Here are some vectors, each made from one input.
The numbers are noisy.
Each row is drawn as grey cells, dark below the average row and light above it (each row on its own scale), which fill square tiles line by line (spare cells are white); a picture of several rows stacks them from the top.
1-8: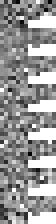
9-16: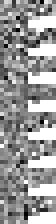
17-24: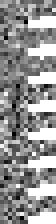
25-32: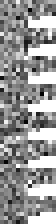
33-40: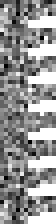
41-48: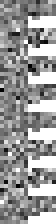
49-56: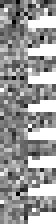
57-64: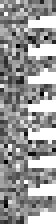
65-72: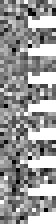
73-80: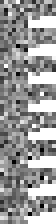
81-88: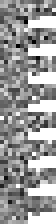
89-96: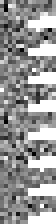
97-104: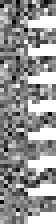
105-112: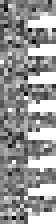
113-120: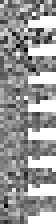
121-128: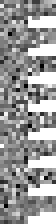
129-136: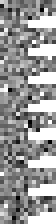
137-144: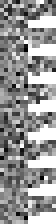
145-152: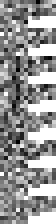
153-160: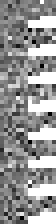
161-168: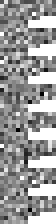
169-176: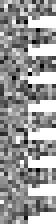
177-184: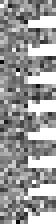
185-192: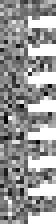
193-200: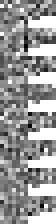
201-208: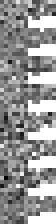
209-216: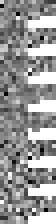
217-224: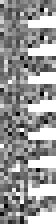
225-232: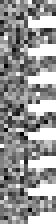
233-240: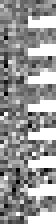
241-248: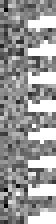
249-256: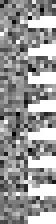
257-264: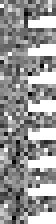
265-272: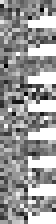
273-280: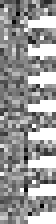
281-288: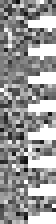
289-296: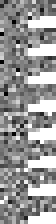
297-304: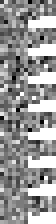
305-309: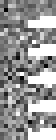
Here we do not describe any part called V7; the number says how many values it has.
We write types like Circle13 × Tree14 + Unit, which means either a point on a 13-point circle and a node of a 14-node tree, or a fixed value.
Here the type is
Bool × Circle5 + Label6 + Label10 × V7.
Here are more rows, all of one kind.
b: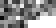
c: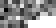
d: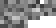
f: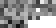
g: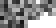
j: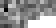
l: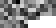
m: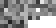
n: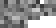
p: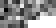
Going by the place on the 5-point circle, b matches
c, g and p.
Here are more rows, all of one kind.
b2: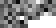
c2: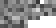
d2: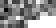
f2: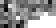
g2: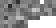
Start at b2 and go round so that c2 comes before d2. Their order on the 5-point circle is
b2, g2, c2, f2, d2.
